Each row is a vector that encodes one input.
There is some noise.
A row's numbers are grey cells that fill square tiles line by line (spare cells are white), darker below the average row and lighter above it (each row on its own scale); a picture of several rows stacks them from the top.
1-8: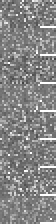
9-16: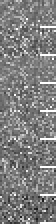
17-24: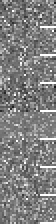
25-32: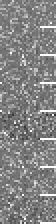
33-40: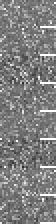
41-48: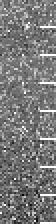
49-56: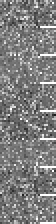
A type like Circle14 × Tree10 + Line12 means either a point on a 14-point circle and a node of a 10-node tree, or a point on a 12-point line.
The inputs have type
Bool × Bool × Bool × Bool.
